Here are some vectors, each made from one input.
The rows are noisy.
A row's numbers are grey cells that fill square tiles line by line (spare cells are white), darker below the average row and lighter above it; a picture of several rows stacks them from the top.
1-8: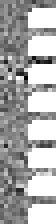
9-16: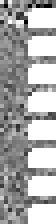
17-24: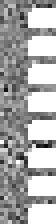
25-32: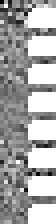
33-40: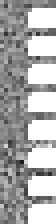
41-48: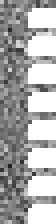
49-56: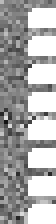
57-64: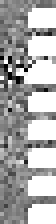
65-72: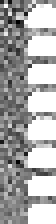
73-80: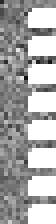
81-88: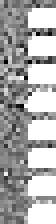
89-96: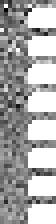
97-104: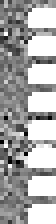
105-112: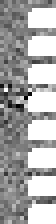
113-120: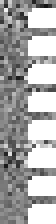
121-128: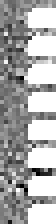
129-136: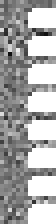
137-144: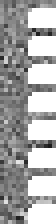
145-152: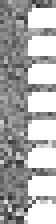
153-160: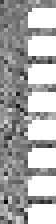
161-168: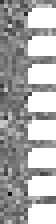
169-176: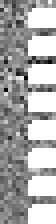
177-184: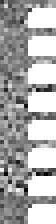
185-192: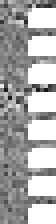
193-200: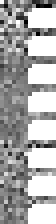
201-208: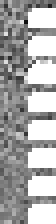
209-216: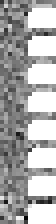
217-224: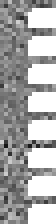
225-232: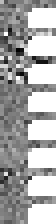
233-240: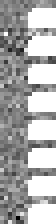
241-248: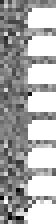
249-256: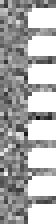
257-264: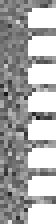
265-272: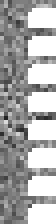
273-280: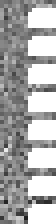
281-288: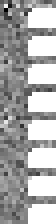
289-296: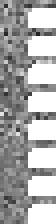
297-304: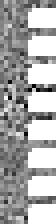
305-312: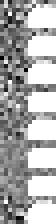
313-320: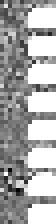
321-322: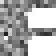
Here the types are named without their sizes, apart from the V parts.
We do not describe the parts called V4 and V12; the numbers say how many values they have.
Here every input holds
a label and a value of V12, together with either a point on a line, or a value of V4.
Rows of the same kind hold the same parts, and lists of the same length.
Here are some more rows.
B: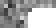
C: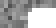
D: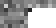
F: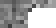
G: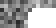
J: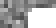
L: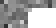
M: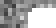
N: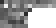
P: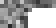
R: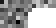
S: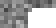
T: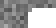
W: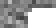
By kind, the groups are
B, C, M
D, F, G, J, L, N, P, R, S, T, W

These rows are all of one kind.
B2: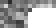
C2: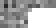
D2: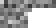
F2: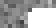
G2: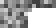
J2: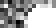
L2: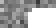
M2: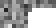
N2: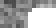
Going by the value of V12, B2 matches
L2 and N2.
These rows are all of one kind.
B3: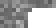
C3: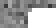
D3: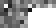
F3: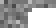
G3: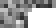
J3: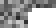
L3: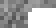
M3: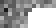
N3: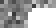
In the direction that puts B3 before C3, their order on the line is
F3, L3, G3, B3, J3, D3, N3, M3, C3.
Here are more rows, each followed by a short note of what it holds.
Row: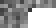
a label, a point on a line and a value of V12
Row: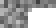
a label, a value of V4 and a value of V12
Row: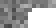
a label, a point on a line and a value of V12
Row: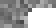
a label, a value of V4 and a value of V12
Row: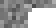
a label, a point on a line and a value of V12
